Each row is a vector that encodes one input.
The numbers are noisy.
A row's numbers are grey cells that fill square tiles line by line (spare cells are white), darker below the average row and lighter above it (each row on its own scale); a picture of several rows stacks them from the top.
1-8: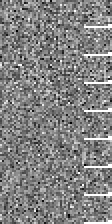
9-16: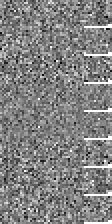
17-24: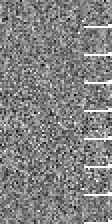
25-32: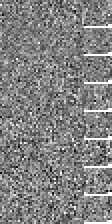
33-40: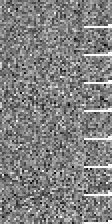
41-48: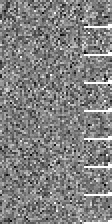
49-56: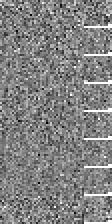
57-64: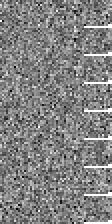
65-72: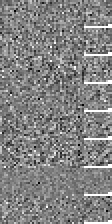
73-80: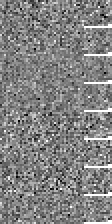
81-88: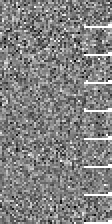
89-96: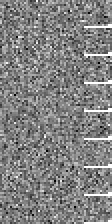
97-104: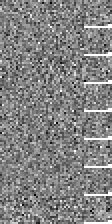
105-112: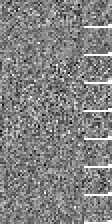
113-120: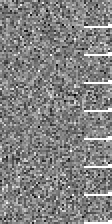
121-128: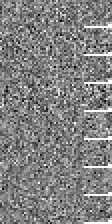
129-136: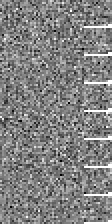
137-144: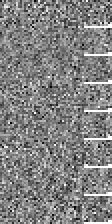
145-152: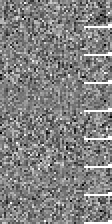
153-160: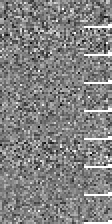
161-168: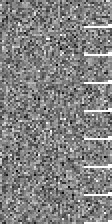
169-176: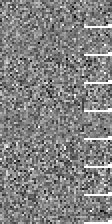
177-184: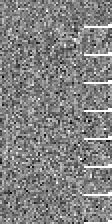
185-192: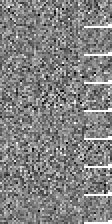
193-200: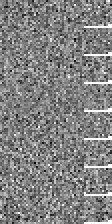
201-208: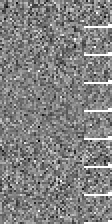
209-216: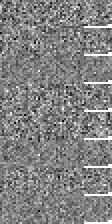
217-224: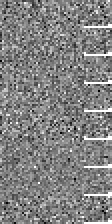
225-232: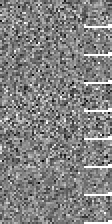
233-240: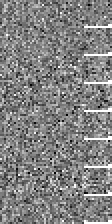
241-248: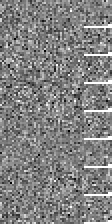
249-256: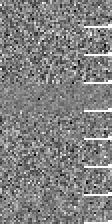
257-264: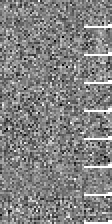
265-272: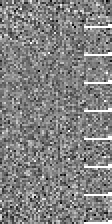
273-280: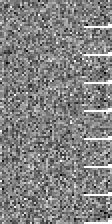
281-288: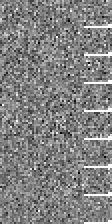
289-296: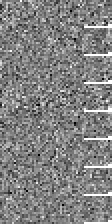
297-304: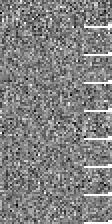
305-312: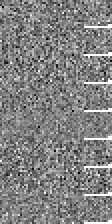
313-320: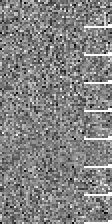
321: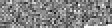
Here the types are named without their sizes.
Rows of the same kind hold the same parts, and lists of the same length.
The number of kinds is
3.
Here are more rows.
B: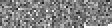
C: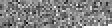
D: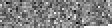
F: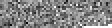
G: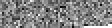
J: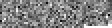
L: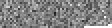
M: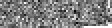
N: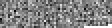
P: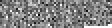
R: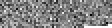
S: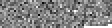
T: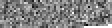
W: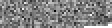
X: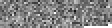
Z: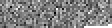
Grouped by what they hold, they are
B, J, L, N, P, R, S, Z
C, F
D, G, M, T, W, X

